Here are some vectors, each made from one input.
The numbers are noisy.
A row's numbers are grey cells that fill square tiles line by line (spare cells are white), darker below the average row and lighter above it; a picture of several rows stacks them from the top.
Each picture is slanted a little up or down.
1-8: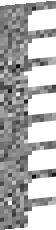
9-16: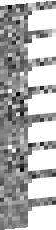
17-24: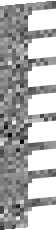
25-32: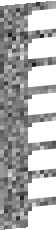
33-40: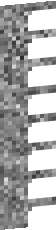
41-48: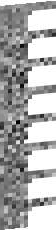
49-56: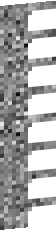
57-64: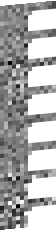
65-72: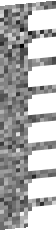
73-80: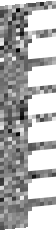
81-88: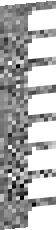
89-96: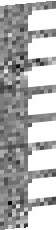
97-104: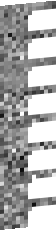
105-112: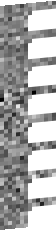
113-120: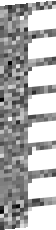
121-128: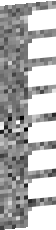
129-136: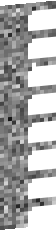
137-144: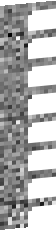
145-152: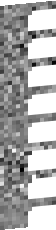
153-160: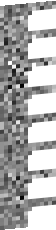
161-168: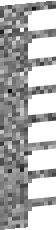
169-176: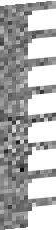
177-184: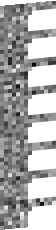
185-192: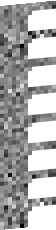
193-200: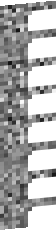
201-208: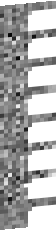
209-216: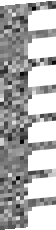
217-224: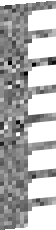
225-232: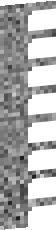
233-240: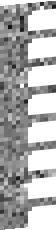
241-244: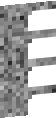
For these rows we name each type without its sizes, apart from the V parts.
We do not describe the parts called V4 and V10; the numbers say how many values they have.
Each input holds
either three true/false values, a value of V4 and a value of V10, or a list of items, each a point on each of two lines.
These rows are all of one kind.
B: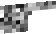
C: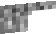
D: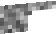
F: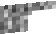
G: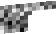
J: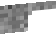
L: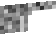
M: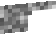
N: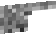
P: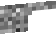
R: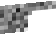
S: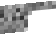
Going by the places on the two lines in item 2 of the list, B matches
G and L.
